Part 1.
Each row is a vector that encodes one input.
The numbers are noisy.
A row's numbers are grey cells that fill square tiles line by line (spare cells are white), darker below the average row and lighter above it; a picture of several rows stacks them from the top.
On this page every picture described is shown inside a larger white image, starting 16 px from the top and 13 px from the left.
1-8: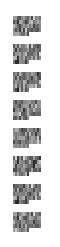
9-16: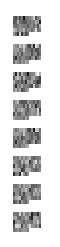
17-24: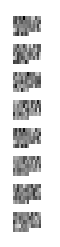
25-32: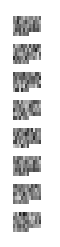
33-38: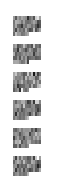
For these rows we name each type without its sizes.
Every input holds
a label.
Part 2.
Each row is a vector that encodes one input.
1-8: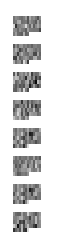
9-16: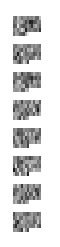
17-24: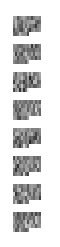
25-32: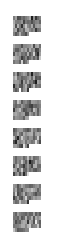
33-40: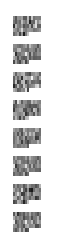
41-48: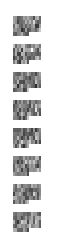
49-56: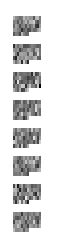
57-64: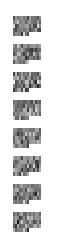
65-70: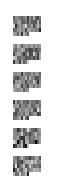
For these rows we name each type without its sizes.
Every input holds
a point on a circle.
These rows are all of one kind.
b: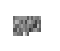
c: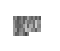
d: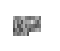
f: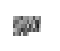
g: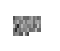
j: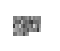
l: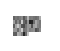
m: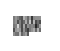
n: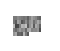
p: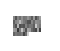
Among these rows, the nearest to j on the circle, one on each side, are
f and l.
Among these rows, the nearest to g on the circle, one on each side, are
b and n.
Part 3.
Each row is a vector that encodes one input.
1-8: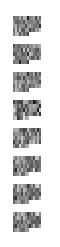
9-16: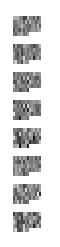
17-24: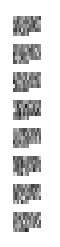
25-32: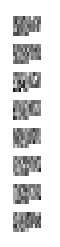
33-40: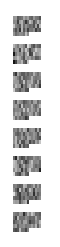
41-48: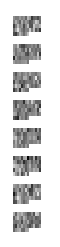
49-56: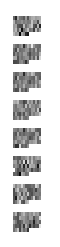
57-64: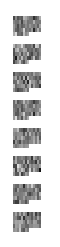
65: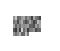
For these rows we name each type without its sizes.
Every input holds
a label.
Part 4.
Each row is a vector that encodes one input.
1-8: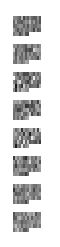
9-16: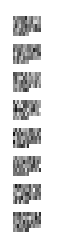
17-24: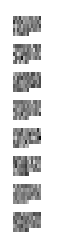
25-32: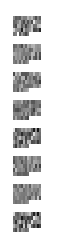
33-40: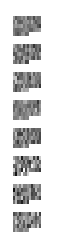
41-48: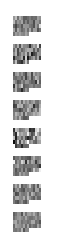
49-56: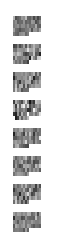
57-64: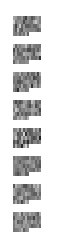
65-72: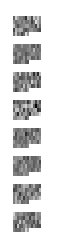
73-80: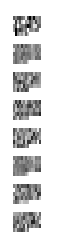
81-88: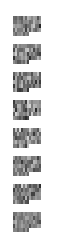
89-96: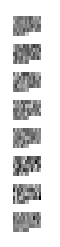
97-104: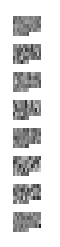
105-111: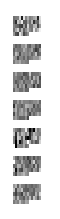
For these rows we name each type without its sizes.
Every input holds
either a point on a circle, or a fixed value.
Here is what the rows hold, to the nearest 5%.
About 95% of them hold a point on a circle. The rest hold a fixed value.
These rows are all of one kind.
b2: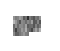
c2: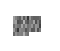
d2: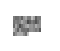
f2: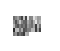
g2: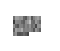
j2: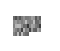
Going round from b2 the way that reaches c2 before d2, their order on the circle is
b2, c2, g2, j2, d2, f2.
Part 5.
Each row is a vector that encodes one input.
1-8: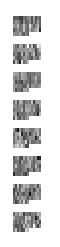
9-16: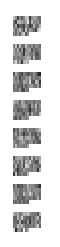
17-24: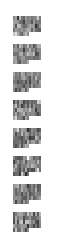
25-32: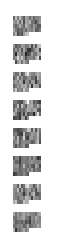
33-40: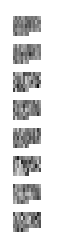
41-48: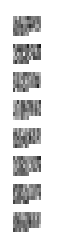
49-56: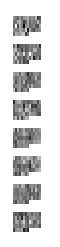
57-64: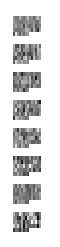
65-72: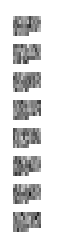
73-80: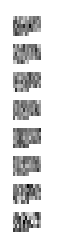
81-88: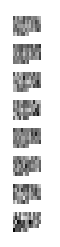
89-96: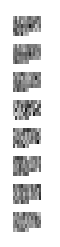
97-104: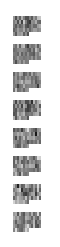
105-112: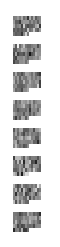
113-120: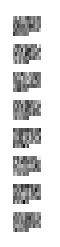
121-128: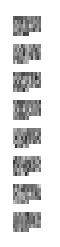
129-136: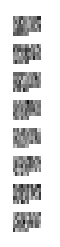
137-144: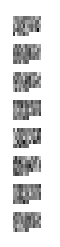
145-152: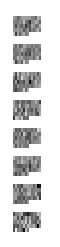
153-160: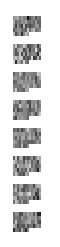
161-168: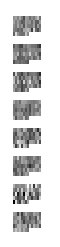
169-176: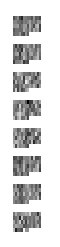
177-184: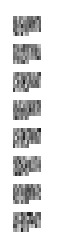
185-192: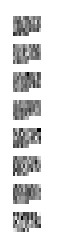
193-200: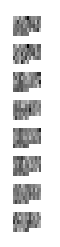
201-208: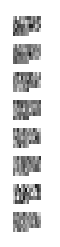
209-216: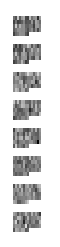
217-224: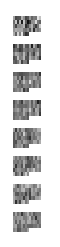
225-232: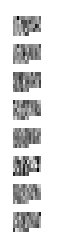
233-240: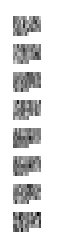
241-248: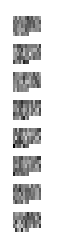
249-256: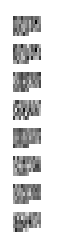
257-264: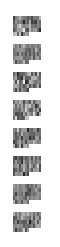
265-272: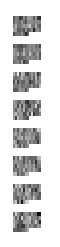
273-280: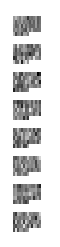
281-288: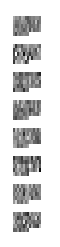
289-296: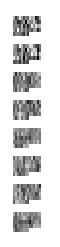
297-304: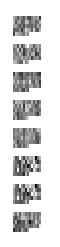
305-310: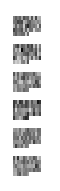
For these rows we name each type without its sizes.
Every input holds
either a point on a circle, or a fixed value.
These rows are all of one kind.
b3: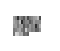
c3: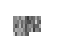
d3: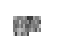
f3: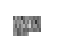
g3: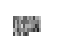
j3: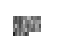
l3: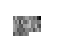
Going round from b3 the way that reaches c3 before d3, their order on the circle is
b3, g3, f3, l3, j3, c3, d3.
